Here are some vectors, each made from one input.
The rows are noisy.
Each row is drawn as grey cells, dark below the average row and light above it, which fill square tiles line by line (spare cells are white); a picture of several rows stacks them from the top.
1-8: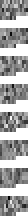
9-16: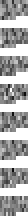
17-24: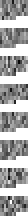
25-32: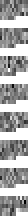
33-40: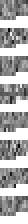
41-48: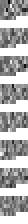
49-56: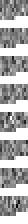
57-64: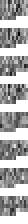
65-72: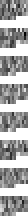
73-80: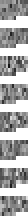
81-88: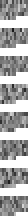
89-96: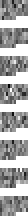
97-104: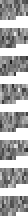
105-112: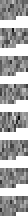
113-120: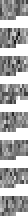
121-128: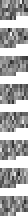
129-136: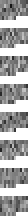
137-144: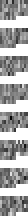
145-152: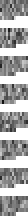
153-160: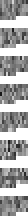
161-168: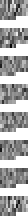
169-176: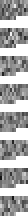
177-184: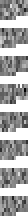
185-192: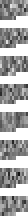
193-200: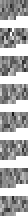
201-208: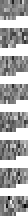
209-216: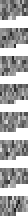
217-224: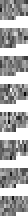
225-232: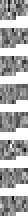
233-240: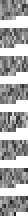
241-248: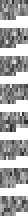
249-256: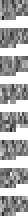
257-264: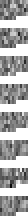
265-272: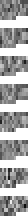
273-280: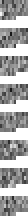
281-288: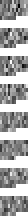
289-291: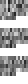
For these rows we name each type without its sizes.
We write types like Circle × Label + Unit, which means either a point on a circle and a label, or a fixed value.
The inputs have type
Circle + Tree.
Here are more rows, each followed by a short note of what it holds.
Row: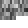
a node of a tree
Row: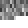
a point on a circle
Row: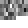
a node of a tree
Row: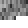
a point on a circle
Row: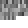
a point on a circle
